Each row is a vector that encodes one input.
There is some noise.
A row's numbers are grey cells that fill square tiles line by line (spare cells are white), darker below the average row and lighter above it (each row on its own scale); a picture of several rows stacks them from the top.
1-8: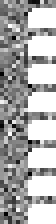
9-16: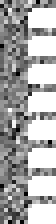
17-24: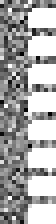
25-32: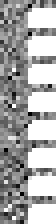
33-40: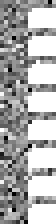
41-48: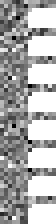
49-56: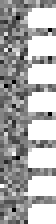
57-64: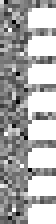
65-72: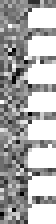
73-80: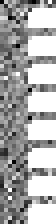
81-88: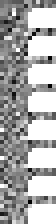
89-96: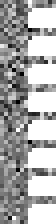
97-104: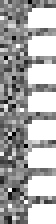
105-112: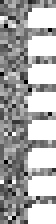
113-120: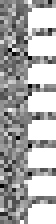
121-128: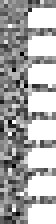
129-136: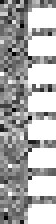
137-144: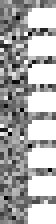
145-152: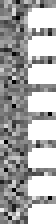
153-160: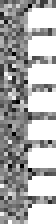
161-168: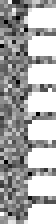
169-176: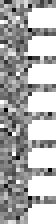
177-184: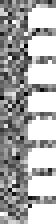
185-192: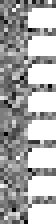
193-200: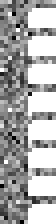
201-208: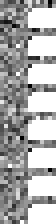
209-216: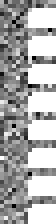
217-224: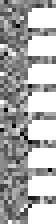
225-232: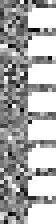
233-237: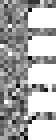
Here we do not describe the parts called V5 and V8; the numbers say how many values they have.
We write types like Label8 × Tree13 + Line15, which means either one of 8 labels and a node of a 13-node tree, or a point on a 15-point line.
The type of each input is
Bool × Line9 × V5 × V8 + Tree10.
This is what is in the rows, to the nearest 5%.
About 75% of them hold a point on a 9-point line, a true/false value, a value of V5 and a value of V8. The rest hold a node of a 10-node tree.
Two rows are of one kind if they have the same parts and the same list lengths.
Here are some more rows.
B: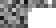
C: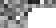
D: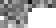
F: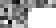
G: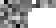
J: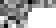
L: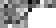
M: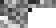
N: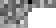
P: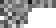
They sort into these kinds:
B, F, G
C, D, J, L, M, N, P

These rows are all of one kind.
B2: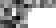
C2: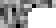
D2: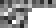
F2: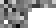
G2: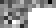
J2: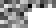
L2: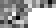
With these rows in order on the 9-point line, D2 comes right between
F2 and L2.
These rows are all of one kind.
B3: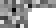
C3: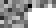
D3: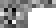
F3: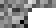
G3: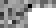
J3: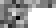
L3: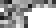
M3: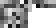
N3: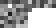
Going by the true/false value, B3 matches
M3 and N3.
